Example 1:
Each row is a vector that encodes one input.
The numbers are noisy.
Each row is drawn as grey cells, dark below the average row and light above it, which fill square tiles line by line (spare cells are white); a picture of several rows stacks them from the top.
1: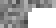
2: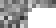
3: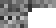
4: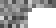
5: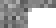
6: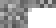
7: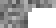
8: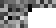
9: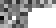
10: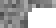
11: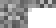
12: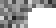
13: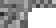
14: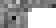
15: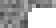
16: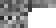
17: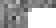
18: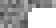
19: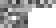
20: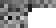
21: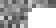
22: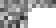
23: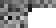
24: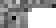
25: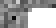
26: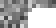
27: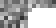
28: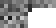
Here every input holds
a point on a 4-point line.
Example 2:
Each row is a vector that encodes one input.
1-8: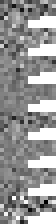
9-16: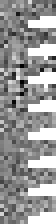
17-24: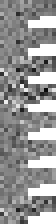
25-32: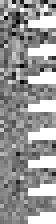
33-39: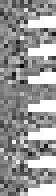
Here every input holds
either a fixed value, or a node of a 7-node tree.
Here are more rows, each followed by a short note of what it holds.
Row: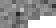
a node of a 7-node tree
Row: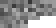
a node of a 7-node tree
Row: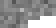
a node of a 7-node tree
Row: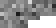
a node of a 7-node tree
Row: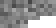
a node of a 7-node tree
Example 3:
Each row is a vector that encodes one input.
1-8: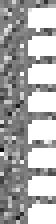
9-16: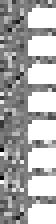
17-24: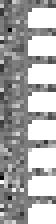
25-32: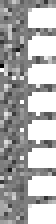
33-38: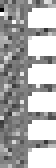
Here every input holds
one of 6 labels.
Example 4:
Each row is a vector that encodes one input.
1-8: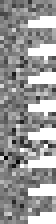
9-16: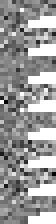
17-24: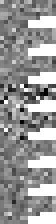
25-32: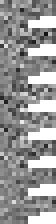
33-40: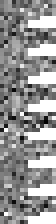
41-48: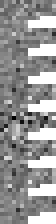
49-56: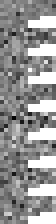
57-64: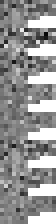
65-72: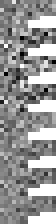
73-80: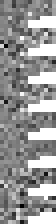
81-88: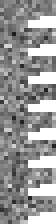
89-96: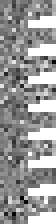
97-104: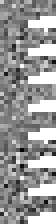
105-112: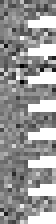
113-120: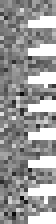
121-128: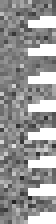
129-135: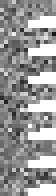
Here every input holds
either a fixed value, or a node of a 16-node tree.
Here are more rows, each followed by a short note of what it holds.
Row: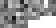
a fixed value
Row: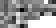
a fixed value
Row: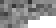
a node of a 16-node tree
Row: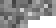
a node of a 16-node tree
